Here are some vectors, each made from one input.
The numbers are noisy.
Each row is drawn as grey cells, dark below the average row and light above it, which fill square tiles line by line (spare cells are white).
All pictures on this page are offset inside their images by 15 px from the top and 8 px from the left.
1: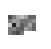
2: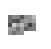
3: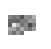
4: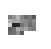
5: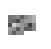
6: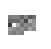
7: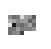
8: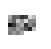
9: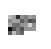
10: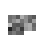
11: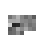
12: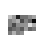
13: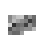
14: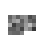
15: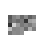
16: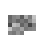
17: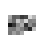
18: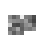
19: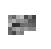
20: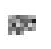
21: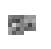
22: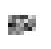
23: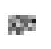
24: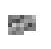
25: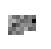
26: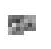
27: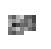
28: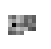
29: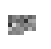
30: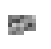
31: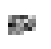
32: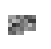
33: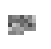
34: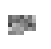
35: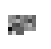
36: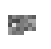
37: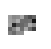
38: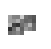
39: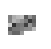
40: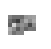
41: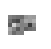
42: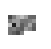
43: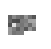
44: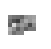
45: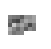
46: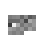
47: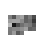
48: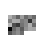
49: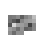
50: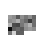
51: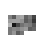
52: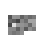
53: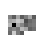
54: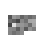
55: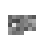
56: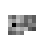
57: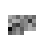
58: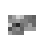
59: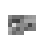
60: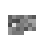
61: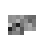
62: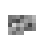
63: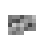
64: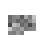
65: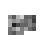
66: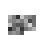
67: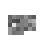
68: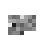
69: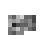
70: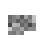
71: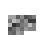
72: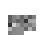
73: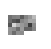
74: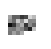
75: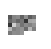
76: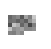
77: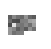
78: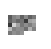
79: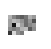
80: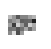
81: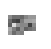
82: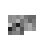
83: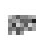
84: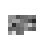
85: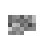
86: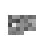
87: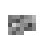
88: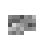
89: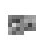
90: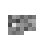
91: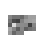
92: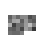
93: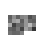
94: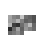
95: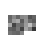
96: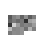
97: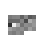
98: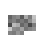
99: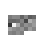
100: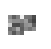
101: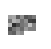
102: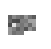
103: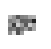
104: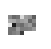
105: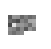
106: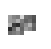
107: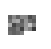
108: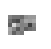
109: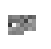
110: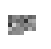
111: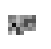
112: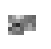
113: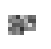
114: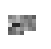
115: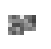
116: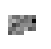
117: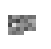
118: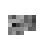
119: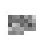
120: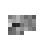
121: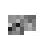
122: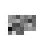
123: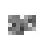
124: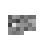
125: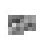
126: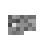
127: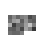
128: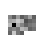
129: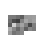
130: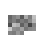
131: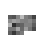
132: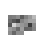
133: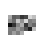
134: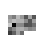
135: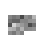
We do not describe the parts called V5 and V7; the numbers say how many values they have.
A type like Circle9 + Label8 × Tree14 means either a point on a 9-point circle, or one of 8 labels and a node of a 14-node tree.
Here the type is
List2(Line4) + V5 × V7.
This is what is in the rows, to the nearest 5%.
About 50% of them hold a value of V5 and a value of V7. The rest are lists of up to two points on a 4-point line: about 5% of all rows are empty, 20% hold one and 25% two.
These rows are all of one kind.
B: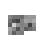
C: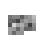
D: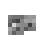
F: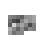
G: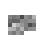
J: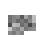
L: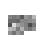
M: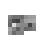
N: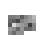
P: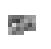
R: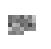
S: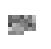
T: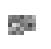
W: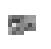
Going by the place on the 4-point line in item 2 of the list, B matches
D, J, R and T.
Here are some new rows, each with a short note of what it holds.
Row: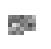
a list of two items
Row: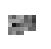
a value of V5 and a value of V7
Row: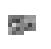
a list of two items
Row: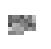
a list of two items
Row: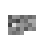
a list of one item
